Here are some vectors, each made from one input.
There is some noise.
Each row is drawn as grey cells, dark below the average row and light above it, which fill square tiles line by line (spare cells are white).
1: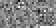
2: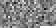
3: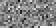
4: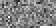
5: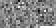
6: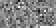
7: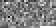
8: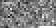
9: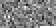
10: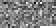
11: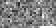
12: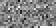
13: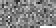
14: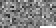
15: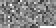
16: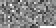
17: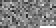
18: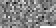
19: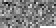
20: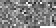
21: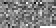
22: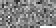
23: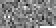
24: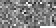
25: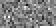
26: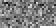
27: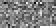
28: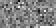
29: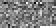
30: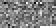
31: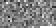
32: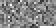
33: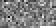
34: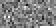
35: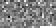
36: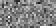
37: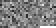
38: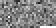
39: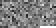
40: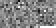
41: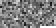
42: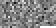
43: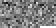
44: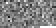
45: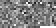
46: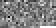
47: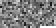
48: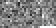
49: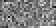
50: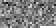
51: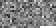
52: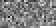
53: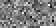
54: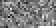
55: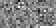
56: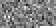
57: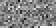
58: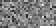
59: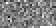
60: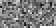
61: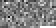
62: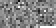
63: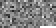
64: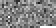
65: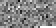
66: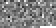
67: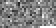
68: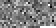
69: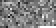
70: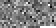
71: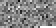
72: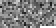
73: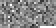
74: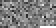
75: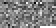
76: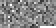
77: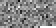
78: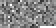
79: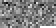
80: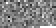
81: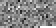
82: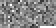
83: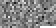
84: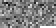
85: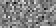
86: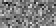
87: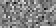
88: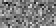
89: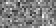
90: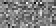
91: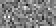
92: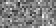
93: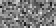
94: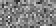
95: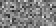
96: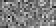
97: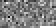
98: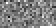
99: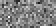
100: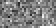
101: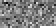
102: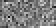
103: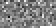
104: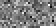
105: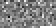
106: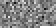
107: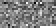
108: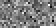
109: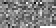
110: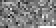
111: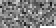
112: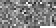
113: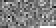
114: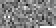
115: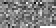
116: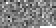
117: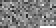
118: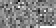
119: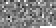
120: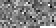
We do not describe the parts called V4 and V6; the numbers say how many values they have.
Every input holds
either a point on a 5-point line, or a true/false value and a value of V4, or a value of V6.
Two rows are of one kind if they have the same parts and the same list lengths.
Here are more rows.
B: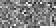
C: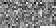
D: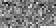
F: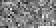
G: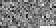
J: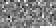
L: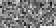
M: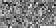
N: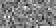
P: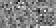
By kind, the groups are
B, C, D, L, M
F, G, J
N, P

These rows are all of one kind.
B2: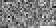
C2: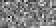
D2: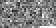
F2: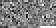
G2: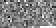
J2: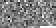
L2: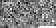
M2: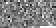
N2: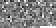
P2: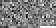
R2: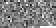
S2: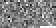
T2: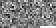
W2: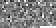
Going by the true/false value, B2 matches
C2, F2, L2 and P2.
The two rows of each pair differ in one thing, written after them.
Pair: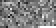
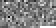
the value of V4
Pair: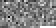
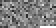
the value of V4
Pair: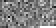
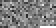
the value of V4
